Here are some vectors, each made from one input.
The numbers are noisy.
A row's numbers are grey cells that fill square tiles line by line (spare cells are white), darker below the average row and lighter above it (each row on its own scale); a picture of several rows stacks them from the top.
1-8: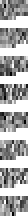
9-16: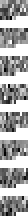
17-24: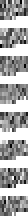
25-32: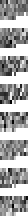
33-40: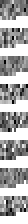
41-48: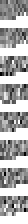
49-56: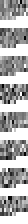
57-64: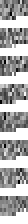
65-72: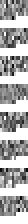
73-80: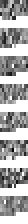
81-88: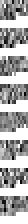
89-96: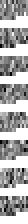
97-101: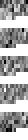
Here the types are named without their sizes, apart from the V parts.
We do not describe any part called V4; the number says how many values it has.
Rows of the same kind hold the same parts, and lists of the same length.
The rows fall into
3 kinds.
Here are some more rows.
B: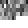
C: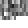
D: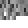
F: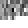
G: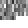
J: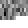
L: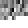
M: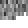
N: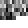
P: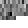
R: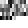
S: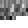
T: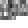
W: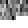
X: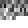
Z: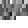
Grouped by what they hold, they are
B, C, D, N, P, T, W, Z
F, J, L, R, S, X
G, M

